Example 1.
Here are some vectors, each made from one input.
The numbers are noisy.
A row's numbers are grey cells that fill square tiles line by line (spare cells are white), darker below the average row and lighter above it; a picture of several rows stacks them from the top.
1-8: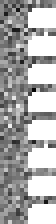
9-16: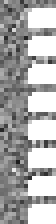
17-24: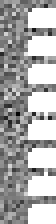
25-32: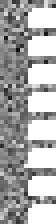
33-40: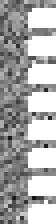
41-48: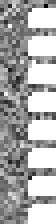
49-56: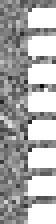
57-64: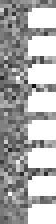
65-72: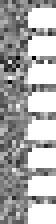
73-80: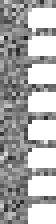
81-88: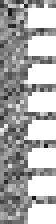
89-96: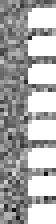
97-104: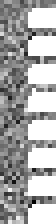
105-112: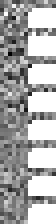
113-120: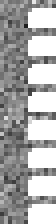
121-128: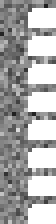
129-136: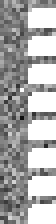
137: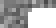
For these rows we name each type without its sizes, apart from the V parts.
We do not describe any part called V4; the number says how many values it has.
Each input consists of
a point on a circle, together with either a point on a line, or a value of V4.
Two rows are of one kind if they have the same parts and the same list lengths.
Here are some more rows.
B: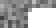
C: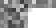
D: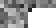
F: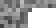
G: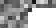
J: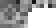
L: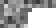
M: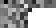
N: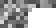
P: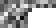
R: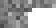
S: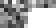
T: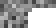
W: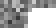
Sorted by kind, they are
B, D, F, G, J, M, P
C, L, N, R, S, T, W

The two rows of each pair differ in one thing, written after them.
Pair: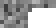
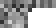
the place on the line
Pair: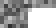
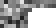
the place on the circle
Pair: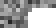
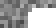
the place on the line
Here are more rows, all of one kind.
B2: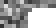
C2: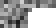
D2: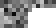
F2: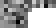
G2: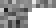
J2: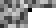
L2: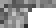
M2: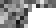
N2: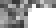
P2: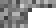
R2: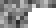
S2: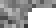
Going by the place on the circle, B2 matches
C2, J2 and P2.
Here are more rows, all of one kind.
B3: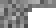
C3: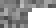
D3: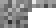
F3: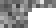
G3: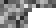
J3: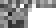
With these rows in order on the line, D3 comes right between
C3 and J3.
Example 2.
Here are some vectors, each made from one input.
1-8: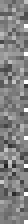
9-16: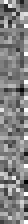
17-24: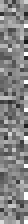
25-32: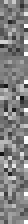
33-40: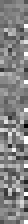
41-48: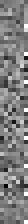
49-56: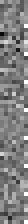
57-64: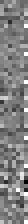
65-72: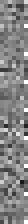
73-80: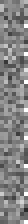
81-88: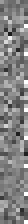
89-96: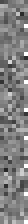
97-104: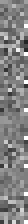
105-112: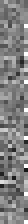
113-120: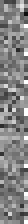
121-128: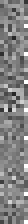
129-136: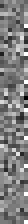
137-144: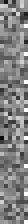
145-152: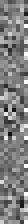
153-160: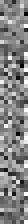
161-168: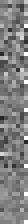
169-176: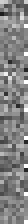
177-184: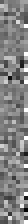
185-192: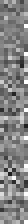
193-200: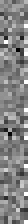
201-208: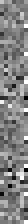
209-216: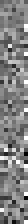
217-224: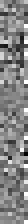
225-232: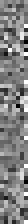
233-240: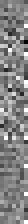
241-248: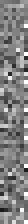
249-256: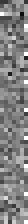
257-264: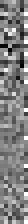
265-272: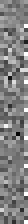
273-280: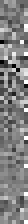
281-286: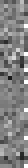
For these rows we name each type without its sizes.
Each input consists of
a point on a circle, together with either a point on a circle, or a point on a line.
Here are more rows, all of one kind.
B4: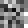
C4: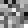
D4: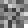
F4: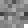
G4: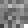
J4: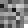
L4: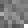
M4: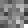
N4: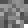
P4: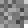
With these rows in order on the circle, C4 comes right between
B4 and N4.
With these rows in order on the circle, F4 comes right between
M4 and P4.
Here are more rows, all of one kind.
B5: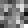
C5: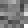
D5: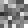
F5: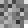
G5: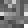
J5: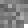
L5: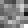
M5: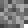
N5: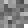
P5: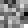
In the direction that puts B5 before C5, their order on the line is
F5, N5, G5, D5, P5, M5, L5, J5, B5, C5.
